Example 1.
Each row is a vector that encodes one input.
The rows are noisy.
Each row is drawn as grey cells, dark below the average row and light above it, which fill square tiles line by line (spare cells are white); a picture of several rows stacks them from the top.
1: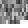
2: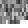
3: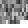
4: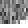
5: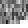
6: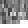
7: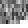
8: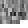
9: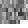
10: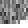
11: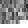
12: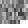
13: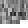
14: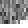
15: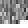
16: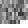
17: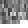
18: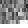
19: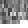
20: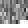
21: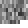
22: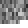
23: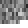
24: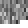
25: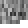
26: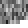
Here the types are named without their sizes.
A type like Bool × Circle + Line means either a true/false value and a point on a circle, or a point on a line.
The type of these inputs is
Bool × Bool × Bool.
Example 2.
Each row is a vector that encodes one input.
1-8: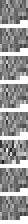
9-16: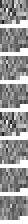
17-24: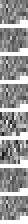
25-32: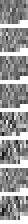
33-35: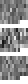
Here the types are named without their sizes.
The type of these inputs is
Line.
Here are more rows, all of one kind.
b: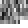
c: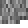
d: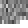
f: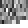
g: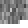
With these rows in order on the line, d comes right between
b and g.
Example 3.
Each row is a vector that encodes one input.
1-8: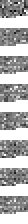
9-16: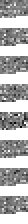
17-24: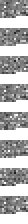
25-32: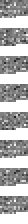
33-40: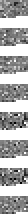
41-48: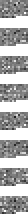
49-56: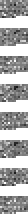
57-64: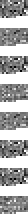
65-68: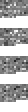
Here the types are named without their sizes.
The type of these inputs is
Bool × Bool × Bool + Unit.
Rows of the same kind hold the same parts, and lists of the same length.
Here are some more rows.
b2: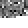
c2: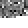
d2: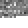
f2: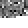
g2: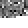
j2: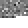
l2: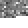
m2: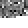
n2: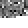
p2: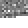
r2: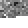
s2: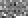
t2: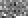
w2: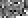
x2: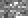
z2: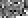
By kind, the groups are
b2, c2, f2, g2, m2, n2, w2, z2
d2, j2, l2, p2, r2, s2, t2, x2

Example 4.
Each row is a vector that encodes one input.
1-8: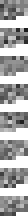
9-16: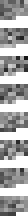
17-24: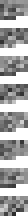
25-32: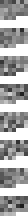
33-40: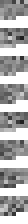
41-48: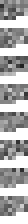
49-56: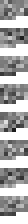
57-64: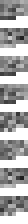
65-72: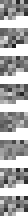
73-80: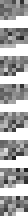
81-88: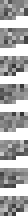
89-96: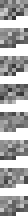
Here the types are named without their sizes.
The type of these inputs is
Line × Line.
